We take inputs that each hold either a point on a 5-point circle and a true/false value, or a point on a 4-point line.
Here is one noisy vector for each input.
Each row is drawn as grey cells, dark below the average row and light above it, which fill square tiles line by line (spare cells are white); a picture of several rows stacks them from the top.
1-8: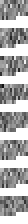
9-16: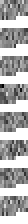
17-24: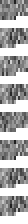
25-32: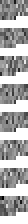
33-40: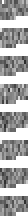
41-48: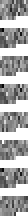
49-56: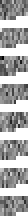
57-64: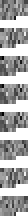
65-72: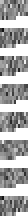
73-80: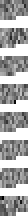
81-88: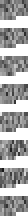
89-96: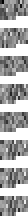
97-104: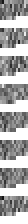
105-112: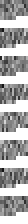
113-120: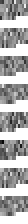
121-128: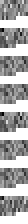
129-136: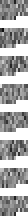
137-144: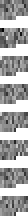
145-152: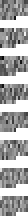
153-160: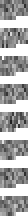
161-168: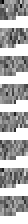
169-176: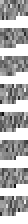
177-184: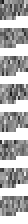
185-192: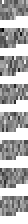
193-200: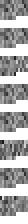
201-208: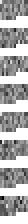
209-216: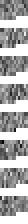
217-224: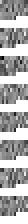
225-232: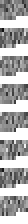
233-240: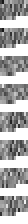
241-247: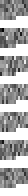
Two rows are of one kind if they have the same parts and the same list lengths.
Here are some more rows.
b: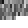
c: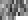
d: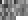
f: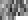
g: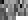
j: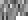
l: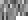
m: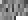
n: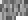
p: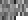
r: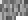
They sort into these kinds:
b, c, f, g
d, j, l, m, n, p, r

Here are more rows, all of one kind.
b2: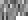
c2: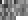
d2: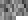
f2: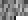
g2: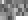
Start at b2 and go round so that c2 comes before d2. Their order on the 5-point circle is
b2, c2, f2, d2, g2.
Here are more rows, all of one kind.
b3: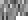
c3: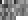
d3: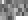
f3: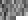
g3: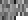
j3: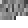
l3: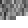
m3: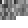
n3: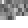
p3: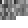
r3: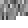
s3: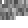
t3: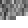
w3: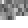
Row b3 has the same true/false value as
g3, j3 and r3.
